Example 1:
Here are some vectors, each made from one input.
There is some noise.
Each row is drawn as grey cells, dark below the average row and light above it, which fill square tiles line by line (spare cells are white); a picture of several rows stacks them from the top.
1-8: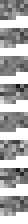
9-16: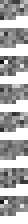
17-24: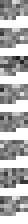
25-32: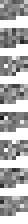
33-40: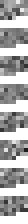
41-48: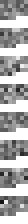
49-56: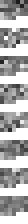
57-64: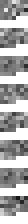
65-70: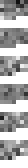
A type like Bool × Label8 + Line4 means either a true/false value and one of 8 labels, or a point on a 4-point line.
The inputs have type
Tree13.
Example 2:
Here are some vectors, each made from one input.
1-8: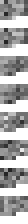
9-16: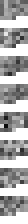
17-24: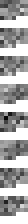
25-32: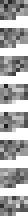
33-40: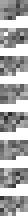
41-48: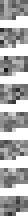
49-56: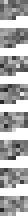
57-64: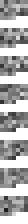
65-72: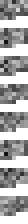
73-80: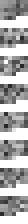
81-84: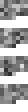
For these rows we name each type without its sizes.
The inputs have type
Line.
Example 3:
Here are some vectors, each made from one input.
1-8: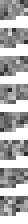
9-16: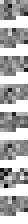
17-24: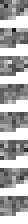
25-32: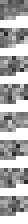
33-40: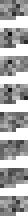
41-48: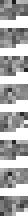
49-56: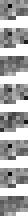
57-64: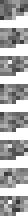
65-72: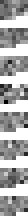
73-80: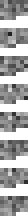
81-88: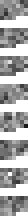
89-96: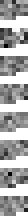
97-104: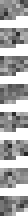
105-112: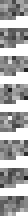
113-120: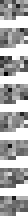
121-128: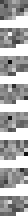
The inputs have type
Circle13 + Unit.
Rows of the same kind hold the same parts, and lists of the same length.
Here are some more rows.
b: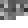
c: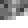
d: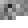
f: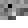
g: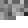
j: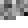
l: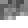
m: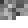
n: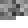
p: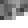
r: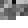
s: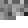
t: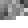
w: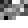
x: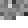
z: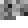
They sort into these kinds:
b, c, d, f, g, j, l, m, n, p, r, s, t, x, z
w

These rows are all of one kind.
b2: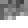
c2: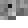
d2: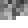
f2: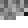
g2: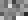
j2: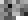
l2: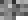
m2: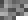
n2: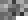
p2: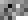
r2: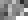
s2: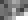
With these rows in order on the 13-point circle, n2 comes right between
l2 and m2.
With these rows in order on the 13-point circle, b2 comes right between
d2 and s2.
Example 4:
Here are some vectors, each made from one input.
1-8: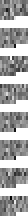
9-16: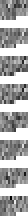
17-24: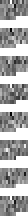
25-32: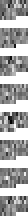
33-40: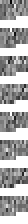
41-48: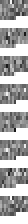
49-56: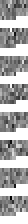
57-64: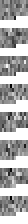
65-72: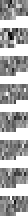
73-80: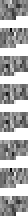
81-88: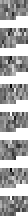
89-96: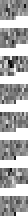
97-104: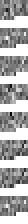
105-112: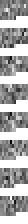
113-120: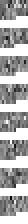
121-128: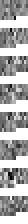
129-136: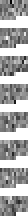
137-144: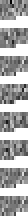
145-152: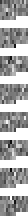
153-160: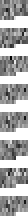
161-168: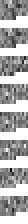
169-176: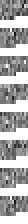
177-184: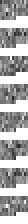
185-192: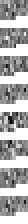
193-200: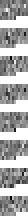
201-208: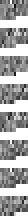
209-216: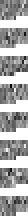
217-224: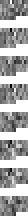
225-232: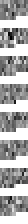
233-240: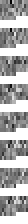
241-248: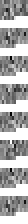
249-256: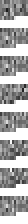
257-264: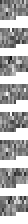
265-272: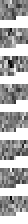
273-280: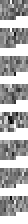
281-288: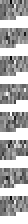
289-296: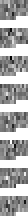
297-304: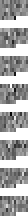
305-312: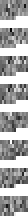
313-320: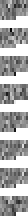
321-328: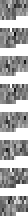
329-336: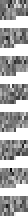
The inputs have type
Bool × Bool × Bool × Bool + Unit.
